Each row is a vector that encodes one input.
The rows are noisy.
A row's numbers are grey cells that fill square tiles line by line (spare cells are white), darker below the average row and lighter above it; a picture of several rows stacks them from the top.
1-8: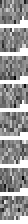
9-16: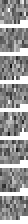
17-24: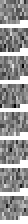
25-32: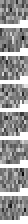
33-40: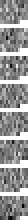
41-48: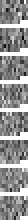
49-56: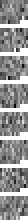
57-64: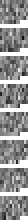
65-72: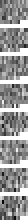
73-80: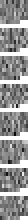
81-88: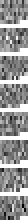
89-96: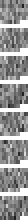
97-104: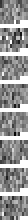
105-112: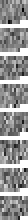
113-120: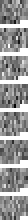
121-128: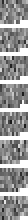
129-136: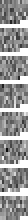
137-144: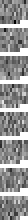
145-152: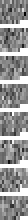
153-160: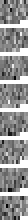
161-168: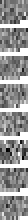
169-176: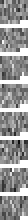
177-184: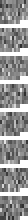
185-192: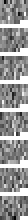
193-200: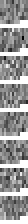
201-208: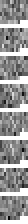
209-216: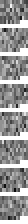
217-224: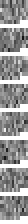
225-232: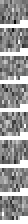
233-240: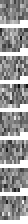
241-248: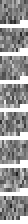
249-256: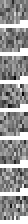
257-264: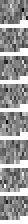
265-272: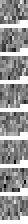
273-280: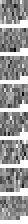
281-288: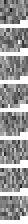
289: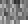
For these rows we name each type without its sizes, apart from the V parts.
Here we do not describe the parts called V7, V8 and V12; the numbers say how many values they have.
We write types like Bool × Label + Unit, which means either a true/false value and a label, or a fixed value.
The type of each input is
(Bool × Label + V12) × V7 + Tree × V8.
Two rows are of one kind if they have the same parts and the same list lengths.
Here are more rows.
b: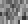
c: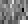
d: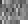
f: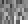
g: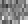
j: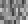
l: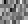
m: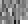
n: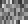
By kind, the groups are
b
c
d, f, g, j, l, m, n

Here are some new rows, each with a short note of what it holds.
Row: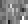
a label, a true/false value and a value of V7
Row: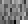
a label, a true/false value and a value of V7
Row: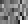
a value of V7 and a value of V12
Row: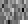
a label, a true/false value and a value of V7
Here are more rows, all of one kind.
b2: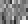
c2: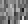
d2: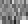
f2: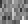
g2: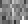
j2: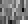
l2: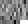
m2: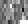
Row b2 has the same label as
c2 and j2.
